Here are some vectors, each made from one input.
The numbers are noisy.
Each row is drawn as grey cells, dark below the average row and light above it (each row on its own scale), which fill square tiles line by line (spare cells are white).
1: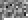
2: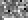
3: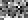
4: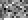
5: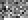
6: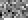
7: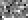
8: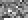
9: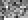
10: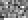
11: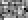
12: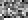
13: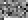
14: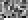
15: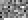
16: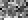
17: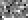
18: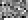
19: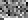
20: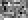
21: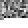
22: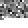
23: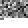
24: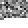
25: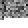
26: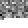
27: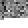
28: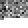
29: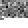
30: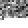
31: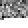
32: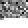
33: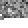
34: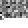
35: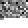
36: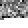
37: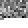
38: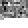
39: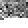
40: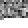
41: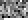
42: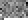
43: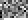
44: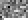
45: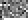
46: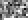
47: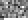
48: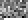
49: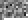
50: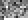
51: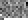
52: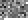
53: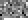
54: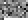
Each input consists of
a node of a 7-node tree and four true/false values.
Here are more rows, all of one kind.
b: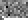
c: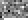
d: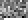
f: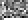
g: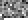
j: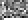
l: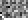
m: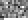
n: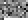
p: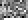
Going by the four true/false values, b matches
c, f and j.
